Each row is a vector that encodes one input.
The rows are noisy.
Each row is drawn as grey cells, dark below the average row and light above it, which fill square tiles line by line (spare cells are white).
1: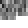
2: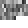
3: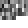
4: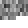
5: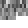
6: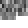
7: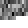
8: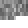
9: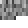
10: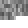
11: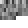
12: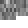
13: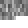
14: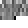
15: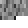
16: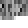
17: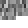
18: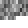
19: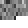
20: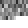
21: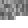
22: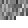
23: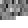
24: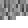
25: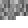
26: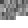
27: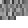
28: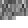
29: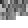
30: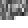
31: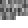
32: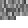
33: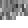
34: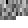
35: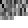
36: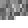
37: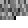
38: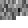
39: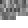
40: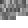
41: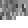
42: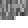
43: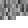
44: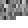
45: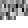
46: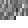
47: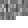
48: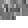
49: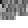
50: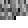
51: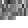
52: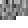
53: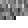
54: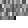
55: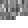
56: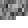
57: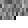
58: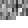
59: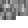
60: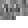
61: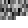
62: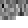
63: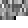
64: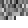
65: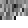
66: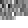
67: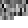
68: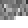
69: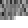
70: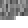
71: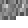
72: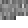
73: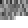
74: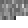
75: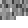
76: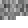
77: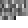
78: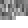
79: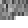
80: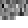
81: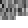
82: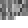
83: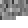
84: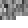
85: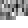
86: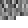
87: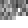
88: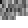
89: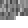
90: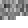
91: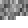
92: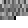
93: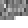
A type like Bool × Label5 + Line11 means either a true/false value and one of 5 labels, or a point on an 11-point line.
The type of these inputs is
Line5 × List2(Line4).
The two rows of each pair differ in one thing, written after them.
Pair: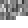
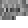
the place on the 4-point line in item 1 of the list
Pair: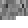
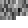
the place on the 4-point line in item 1 of the list
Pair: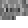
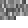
the place on the 5-point line
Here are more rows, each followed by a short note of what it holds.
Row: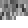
a point on a 5-point line, together with a list of one item
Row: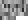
a point on a 5-point line, together with the empty list
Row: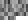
a point on a 5-point line, together with the empty list
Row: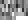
a point on a 5-point line, together with the empty list
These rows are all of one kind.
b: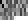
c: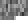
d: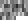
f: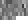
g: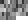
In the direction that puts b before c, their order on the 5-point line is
b, g, c, d, f.
